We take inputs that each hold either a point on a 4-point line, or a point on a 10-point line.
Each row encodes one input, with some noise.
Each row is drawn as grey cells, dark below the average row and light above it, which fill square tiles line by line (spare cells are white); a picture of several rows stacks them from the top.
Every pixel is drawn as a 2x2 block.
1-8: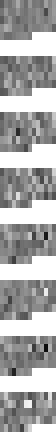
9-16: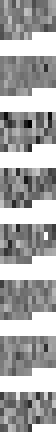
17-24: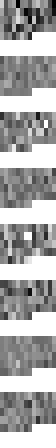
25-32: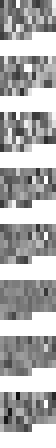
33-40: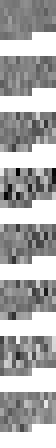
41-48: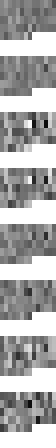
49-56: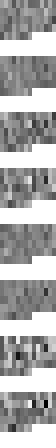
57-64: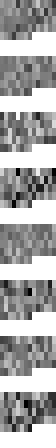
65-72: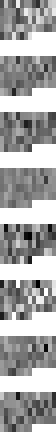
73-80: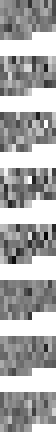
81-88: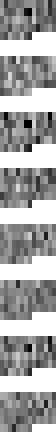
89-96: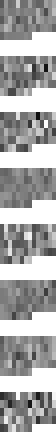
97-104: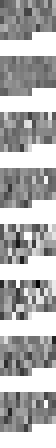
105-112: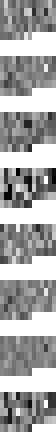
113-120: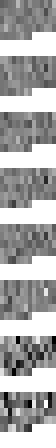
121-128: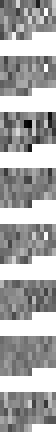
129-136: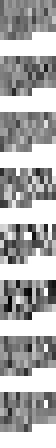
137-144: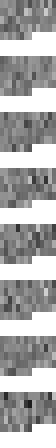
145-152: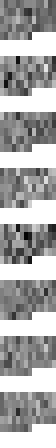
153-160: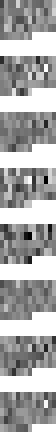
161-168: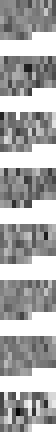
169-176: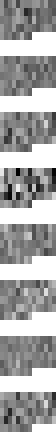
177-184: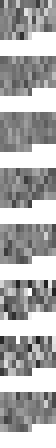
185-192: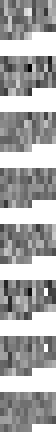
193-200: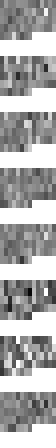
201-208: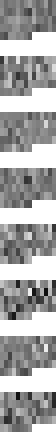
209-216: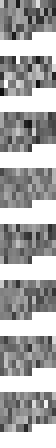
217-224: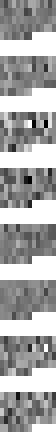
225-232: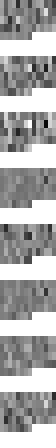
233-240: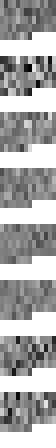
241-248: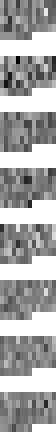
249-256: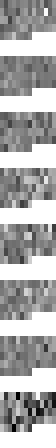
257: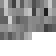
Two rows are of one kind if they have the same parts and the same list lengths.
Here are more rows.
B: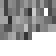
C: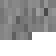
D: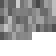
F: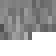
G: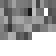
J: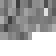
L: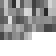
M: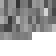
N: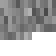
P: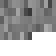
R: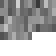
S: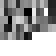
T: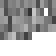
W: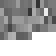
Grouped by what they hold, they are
B, G, J, M, S, T, W
C, D, F, L, N, P, R

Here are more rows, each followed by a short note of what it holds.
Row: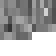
a point on a 4-point line
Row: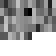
a point on a 10-point line
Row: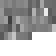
a point on a 4-point line
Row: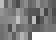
a point on a 10-point line
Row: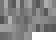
a point on a 10-point line
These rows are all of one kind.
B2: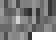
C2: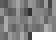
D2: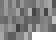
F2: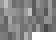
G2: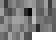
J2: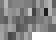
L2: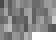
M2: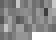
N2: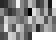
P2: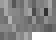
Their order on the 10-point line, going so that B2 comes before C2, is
F2, B2, P2, G2, L2, D2, J2, M2, C2, N2.
